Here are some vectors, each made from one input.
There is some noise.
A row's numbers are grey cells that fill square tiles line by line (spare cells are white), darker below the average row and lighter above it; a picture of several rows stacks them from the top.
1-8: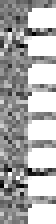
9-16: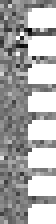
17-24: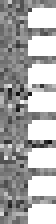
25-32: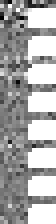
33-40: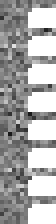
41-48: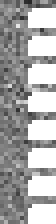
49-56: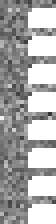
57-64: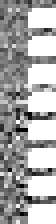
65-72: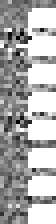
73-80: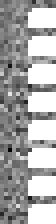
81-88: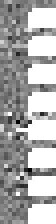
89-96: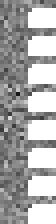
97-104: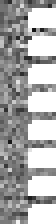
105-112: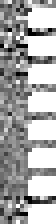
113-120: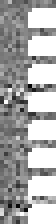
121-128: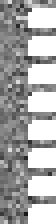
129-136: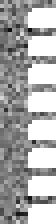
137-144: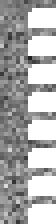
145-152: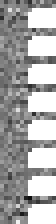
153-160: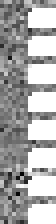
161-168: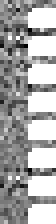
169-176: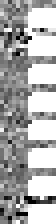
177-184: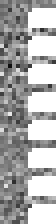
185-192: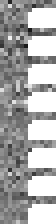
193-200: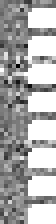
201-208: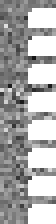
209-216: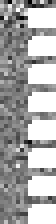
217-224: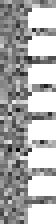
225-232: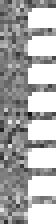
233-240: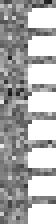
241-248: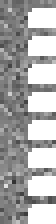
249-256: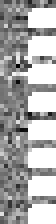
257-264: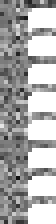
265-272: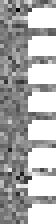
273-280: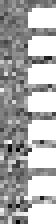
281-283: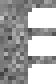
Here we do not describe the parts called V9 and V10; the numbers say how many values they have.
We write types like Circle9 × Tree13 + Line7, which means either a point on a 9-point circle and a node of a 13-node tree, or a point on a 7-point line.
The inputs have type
(Label6 + Line8) × V9 + V10.
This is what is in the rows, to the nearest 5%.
About 75% of them hold a value of V9, together with either one of 6 labels, or a point on an 8-point line. The rest hold a value of V10.
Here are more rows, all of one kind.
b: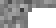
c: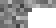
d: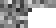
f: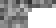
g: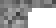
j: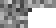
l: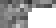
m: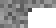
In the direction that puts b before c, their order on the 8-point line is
b, m, l, j, g, d, f, c.
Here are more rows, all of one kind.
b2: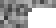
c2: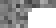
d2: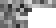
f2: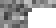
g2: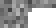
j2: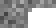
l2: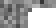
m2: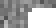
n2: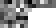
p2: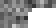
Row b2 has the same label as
c2, f2, j2 and n2.
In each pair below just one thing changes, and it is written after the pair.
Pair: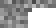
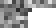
the value of V9
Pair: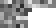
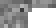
the value of V9
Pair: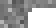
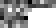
the place on the 8-point line
